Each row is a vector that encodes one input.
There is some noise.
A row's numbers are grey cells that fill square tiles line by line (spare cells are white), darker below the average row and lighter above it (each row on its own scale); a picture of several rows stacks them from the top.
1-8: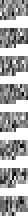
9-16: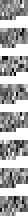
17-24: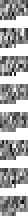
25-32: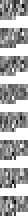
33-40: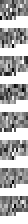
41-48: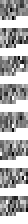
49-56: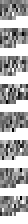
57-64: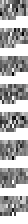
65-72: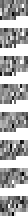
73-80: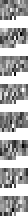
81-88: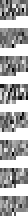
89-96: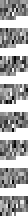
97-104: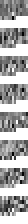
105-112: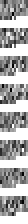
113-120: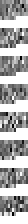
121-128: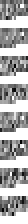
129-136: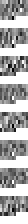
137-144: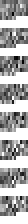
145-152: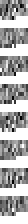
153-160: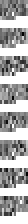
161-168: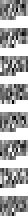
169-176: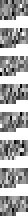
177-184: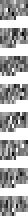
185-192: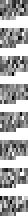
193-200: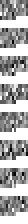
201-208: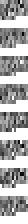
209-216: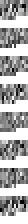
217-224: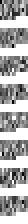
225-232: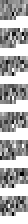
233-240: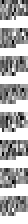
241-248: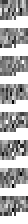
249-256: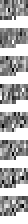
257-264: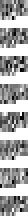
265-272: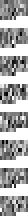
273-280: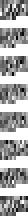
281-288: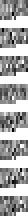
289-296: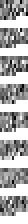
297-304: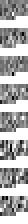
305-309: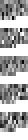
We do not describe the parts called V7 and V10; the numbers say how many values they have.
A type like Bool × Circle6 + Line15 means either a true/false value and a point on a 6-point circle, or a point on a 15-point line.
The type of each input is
(Circle11 + V10) × (Tree9 + Unit) × V7.
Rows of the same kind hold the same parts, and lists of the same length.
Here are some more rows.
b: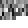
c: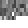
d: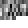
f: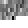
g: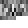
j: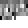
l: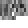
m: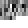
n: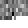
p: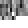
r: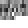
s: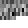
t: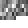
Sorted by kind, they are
b, j, n, s, t
c, l, p
d, g
f, m, r

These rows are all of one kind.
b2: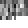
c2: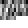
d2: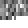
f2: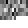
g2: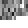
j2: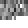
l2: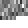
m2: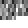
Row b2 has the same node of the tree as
f2 and l2.
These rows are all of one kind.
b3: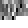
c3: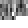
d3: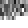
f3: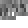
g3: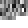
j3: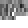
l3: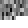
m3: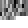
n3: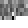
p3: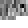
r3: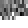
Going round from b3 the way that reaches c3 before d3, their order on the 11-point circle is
b3, c3, j3, f3, p3, g3, d3, l3, r3, m3, n3.
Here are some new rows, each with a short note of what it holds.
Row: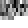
a point on an 11-point circle and a value of V7
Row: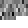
a node of a 9-node tree, a value of V7 and a value of V10
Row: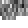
a value of V7 and a value of V10
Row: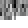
a point on an 11-point circle and a value of V7
